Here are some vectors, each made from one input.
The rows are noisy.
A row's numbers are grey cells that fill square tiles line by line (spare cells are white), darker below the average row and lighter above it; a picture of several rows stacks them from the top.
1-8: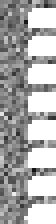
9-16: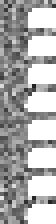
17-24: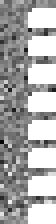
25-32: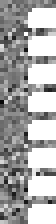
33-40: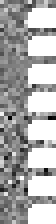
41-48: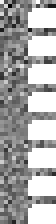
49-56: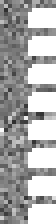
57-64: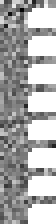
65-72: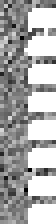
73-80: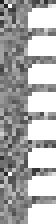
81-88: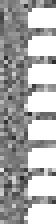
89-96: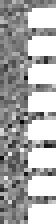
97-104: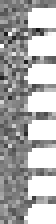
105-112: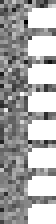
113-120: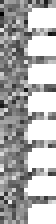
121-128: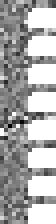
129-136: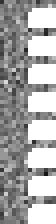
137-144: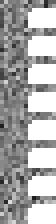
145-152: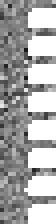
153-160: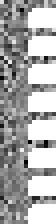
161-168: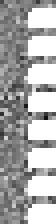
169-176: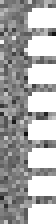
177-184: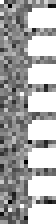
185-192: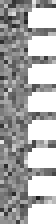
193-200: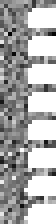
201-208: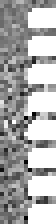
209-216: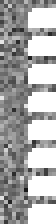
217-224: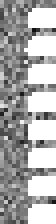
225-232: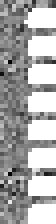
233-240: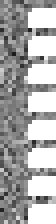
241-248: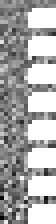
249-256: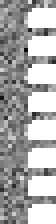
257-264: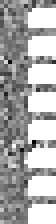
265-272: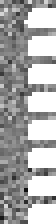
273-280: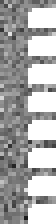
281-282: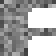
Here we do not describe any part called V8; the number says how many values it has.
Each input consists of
a true/false value, together with either a point on a 9-point line, or a list of up to two values of V8.
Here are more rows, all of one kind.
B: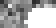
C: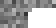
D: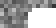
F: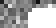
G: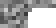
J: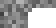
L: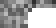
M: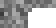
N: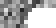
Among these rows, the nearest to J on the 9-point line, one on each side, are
C and M.
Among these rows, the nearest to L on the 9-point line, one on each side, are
B and F.
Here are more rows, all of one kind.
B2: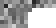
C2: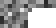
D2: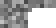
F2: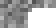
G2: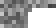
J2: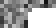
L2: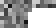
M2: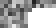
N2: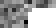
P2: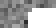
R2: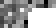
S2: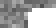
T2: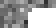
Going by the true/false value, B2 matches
F2 and G2.
